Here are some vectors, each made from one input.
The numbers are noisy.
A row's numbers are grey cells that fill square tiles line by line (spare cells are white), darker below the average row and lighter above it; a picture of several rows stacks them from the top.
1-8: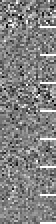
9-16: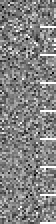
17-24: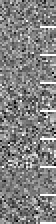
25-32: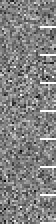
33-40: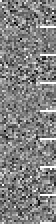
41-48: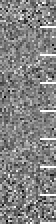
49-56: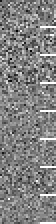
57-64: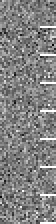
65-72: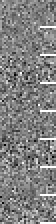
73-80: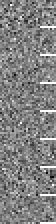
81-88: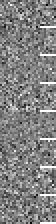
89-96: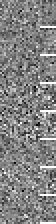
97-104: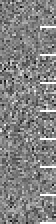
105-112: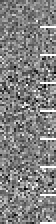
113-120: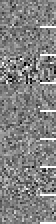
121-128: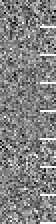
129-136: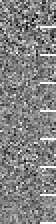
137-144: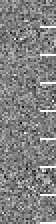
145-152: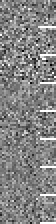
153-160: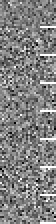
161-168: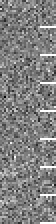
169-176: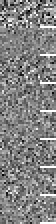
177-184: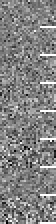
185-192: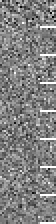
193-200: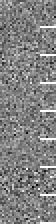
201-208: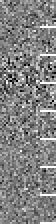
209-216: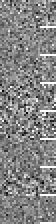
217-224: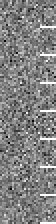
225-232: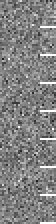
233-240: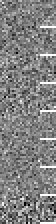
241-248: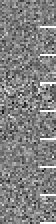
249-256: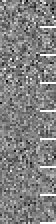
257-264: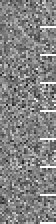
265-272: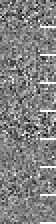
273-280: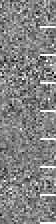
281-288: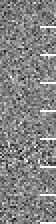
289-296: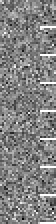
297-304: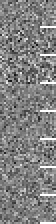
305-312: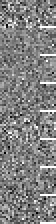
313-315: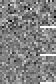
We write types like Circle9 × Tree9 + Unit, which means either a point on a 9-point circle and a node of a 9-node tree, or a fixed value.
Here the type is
Circle18 × (Tree12 + Tree13).
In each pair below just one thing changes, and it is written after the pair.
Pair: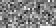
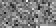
the node of the tree
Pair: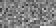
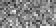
the node of the tree
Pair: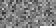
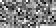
the node of the tree
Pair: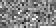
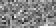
the node of the tree
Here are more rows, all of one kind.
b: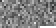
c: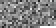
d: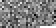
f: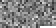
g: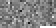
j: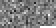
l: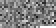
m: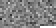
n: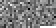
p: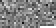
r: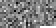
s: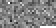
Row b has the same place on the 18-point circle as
d, l and p.
